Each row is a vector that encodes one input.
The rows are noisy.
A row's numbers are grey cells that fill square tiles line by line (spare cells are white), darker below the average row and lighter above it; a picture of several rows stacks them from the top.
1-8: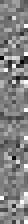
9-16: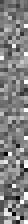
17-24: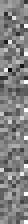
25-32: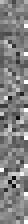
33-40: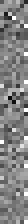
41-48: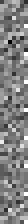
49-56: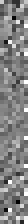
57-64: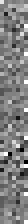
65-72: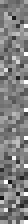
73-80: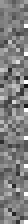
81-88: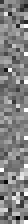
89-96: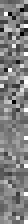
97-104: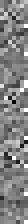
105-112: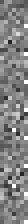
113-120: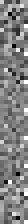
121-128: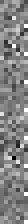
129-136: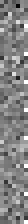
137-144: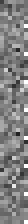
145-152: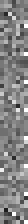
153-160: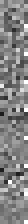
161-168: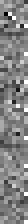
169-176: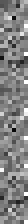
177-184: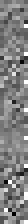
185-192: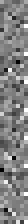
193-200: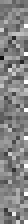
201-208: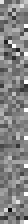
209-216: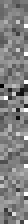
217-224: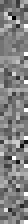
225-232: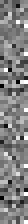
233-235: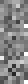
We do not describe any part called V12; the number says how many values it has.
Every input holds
a point on a 5-point line, together with either a point on a 10-point line, or a true/false value and a value of V12.
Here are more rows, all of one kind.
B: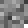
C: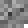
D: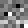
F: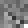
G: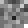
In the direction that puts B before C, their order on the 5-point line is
B, C, G, F, D.
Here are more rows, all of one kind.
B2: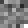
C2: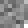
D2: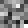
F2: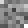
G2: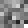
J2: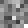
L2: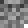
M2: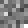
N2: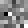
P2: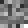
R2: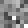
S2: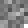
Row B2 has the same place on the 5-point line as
P2 and S2.
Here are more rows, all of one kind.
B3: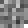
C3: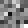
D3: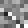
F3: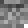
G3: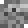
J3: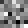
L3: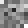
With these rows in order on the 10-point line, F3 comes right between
C3 and D3.
